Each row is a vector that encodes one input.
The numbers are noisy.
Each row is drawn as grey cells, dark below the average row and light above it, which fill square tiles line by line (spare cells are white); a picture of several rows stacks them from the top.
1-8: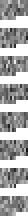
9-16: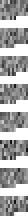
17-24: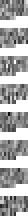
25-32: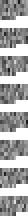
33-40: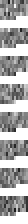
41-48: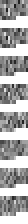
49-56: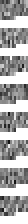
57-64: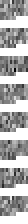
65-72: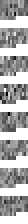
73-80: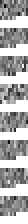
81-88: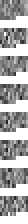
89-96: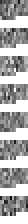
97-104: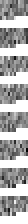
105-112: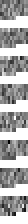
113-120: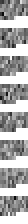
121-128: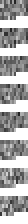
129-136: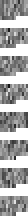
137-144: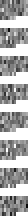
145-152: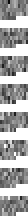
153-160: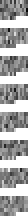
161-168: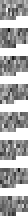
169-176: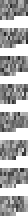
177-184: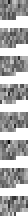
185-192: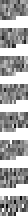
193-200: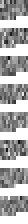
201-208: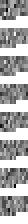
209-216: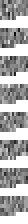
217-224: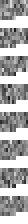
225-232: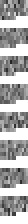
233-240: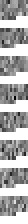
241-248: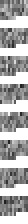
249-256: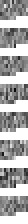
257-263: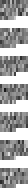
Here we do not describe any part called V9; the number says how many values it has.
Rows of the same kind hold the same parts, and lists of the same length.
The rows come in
3 kinds.
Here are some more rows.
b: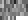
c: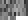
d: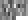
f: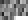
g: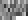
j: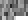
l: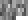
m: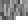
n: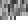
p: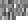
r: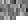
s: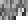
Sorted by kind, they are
b, c, g, j, n, r
d, l, p, s
f, m

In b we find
a point on a 7-point line.
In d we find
a node of a 7-node tree.
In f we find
a point on an 8-point line and a value of V9.
